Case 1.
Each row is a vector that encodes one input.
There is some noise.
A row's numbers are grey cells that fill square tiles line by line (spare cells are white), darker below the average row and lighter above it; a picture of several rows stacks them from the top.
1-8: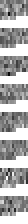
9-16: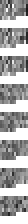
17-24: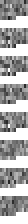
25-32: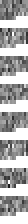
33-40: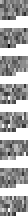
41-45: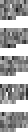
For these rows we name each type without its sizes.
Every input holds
a point on a line.
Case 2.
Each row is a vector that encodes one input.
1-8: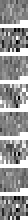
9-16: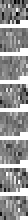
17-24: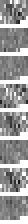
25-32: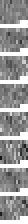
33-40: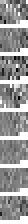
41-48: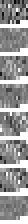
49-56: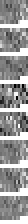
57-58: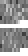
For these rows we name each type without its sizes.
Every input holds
either a fixed value, or three true/false values.
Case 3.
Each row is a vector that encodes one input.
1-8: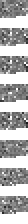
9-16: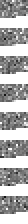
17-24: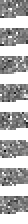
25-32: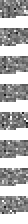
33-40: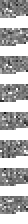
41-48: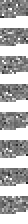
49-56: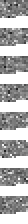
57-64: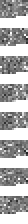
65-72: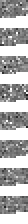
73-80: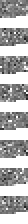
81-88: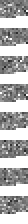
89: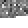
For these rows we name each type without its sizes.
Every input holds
a label.
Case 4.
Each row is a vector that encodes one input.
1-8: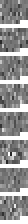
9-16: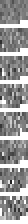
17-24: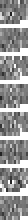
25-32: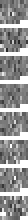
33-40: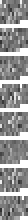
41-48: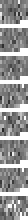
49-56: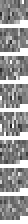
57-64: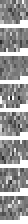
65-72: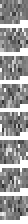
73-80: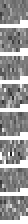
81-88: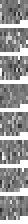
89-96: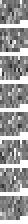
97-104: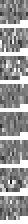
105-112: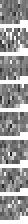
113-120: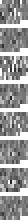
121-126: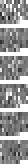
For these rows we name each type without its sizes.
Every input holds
a node of a tree.
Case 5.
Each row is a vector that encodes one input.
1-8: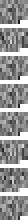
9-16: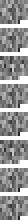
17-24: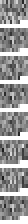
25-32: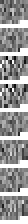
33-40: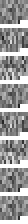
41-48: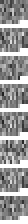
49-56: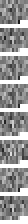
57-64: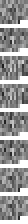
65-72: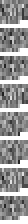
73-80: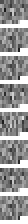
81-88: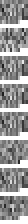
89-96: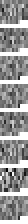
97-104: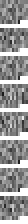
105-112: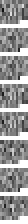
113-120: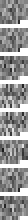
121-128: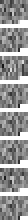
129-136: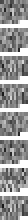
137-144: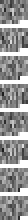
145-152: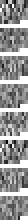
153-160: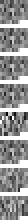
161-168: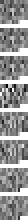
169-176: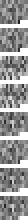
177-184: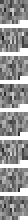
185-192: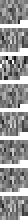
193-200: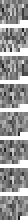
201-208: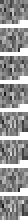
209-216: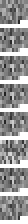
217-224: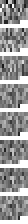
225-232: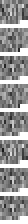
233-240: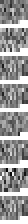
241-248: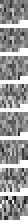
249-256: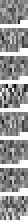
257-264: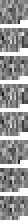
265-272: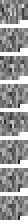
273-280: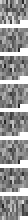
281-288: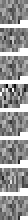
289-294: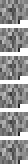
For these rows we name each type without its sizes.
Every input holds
a label.
